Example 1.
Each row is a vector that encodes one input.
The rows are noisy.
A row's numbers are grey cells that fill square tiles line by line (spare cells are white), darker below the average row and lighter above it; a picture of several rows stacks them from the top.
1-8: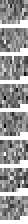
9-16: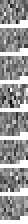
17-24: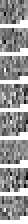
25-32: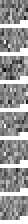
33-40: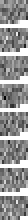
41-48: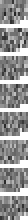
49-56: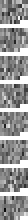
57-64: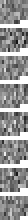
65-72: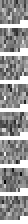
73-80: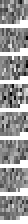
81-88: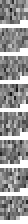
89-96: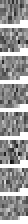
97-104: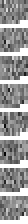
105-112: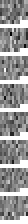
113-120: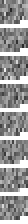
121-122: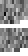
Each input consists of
one of 7 labels, together with either one of 7 labels, or a point on a 9-point line.
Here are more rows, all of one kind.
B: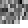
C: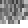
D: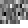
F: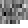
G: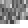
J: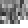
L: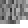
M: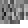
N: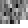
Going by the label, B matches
C and J.
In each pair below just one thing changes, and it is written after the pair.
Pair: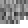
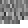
the label
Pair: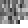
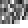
the place on the 9-point line
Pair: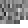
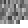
the label
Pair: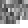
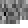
the label
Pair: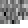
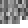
the place on the 9-point line
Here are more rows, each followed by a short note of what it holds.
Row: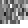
one of 7 labels and a point on a 9-point line
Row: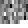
two labels (each one of 7)
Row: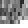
one of 7 labels and a point on a 9-point line
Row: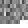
two labels (each one of 7)
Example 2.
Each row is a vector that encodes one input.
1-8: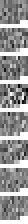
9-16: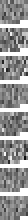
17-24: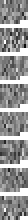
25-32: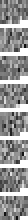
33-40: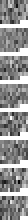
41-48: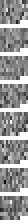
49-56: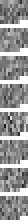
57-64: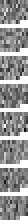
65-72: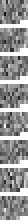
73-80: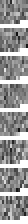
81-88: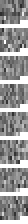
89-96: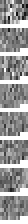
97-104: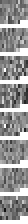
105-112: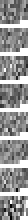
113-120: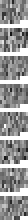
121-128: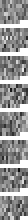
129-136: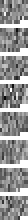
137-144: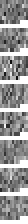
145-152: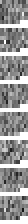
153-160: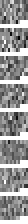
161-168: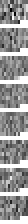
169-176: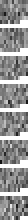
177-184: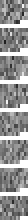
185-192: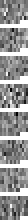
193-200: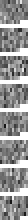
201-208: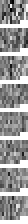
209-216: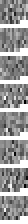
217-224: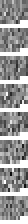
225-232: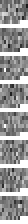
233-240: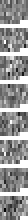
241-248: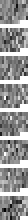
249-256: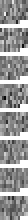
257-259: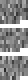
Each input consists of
one of 7 labels, together with either a point on a 20-point circle, or one of 7 labels.
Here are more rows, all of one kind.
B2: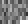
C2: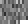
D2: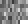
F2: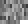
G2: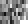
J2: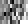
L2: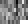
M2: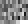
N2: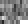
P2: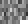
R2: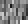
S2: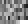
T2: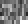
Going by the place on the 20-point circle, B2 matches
P2 and T2.
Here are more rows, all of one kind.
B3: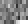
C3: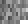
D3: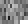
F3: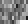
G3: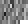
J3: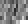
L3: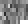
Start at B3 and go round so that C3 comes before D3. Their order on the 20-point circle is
B3, L3, J3, C3, D3, G3, F3.
